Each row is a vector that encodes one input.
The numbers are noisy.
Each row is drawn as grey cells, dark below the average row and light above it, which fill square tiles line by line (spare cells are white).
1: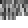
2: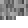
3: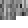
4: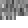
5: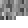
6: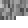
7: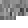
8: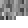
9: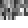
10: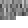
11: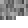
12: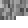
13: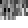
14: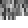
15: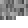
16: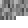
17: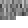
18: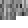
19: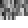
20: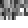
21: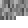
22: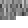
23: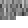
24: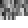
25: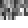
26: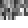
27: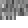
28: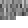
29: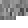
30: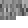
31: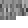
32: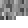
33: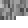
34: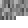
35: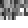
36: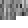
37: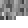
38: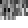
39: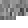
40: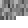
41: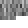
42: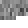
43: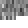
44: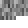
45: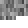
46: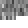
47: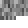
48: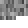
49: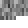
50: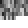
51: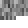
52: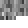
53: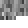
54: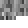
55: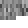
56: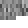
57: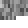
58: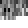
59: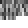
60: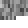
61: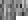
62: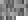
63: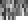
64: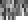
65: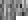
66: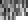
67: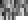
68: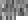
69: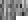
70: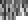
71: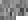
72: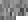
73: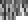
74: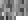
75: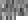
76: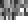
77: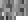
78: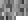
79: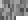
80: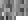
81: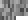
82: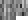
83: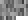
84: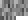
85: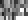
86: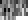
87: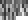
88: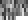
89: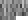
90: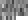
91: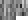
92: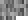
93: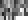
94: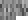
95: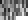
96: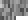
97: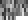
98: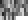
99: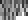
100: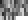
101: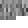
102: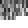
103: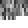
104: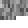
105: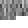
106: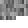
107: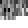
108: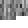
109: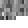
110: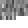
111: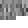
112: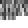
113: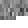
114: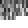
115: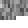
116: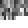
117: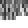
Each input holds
a point on a 9-point line and a true/false value.
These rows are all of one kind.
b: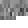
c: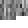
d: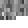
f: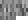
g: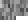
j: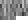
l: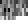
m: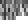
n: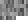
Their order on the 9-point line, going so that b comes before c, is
l, n, d, m, g, b, f, j, c.
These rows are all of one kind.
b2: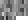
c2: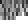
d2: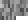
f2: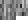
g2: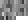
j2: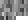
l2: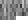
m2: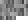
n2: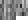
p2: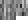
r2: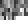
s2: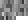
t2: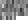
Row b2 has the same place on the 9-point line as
c2, g2, j2 and s2.
